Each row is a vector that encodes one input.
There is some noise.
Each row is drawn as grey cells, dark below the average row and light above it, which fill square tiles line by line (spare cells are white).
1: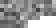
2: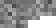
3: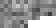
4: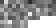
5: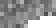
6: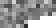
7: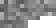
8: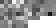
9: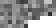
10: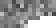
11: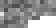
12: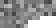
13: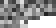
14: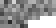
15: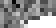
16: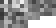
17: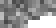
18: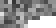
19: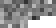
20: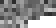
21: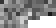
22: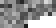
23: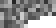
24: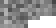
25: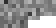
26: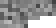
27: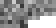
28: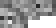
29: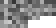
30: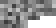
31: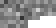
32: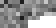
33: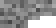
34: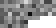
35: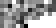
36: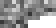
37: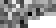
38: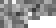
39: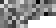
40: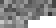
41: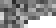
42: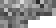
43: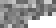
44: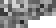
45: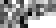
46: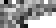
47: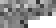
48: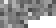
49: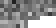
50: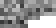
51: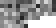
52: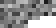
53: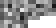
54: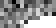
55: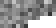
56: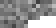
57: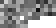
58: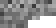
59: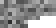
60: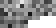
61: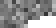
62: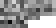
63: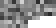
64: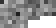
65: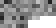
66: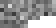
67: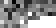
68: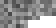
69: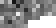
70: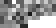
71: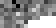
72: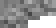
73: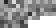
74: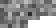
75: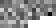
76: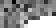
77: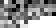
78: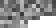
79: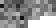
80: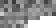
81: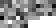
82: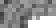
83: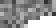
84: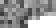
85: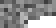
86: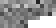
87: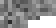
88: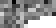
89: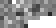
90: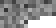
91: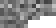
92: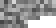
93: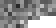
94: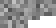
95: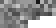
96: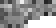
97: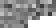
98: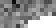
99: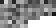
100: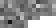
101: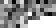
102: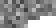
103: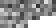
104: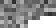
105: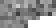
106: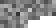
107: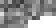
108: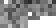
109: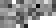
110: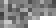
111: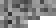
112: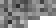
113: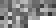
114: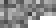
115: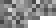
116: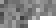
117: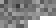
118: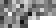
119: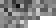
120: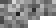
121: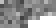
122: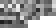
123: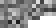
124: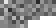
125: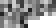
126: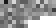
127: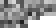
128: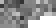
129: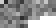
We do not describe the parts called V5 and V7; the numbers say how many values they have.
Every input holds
a value of V7, together with either a point on a 6-point circle, or a true/false value and a value of V5.
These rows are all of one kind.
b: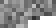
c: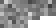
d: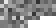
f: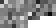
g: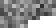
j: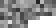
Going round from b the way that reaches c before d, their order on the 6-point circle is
b, j, g, f, c, d.
